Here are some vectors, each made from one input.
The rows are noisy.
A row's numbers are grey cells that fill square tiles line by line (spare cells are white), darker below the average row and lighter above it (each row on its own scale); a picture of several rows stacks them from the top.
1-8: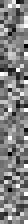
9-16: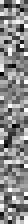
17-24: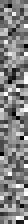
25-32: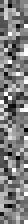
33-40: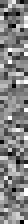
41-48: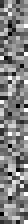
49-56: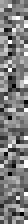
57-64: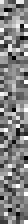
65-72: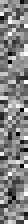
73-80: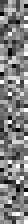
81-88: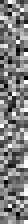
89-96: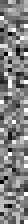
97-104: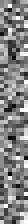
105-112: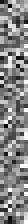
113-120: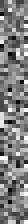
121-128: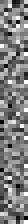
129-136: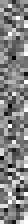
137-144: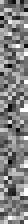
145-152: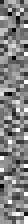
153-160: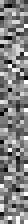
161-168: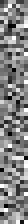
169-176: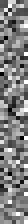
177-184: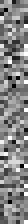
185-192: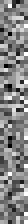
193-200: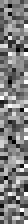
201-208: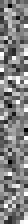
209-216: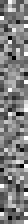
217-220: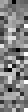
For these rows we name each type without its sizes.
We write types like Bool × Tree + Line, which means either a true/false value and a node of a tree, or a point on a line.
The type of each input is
(Bool × Circle + Unit) × Circle.
